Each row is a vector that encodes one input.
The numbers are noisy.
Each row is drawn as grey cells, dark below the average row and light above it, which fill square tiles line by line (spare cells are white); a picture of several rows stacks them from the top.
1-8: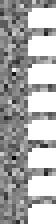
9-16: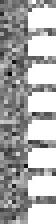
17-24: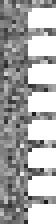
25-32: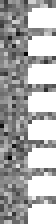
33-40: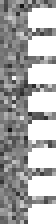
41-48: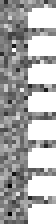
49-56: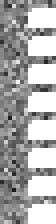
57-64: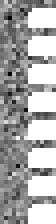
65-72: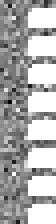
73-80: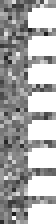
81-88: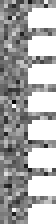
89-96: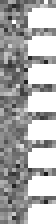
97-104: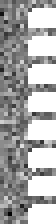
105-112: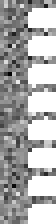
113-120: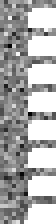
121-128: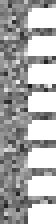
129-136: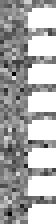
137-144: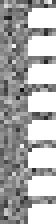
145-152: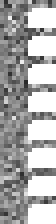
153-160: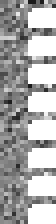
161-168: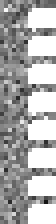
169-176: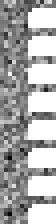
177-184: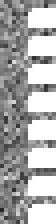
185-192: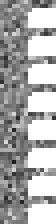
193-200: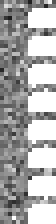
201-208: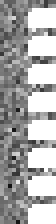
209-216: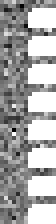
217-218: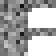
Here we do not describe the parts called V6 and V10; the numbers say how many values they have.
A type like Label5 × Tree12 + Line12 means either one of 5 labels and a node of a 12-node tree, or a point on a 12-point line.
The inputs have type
(Line5 × V10 + V6) × Line8.
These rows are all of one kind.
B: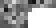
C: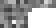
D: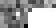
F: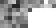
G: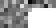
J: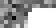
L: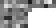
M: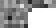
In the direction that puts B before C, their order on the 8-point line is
B, C, F, D, M, G, L, J.
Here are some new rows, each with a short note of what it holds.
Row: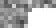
a point on a 5-point line, a point on an 8-point line and a value of V10
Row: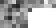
a point on an 8-point line and a value of V6
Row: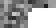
a point on an 8-point line and a value of V6
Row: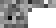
a point on an 8-point line and a value of V6
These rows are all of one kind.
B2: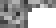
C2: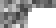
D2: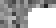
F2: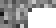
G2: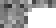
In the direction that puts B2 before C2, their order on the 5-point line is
F2, B2, D2, G2, C2.
